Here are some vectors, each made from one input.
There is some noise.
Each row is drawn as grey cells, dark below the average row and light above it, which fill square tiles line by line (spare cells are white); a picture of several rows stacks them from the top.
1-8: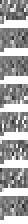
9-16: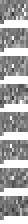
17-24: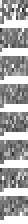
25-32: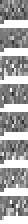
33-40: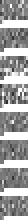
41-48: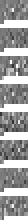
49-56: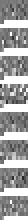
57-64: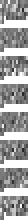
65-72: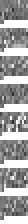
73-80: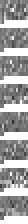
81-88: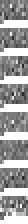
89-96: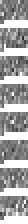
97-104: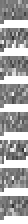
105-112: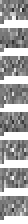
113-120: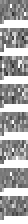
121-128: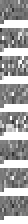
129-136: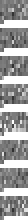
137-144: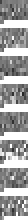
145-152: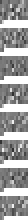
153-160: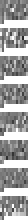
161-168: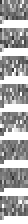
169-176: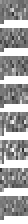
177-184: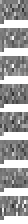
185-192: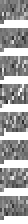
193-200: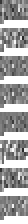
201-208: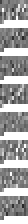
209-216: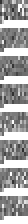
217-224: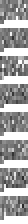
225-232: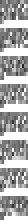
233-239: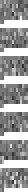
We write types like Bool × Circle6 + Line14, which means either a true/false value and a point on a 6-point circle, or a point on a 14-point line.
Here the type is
Bool × Bool × Bool × Bool.
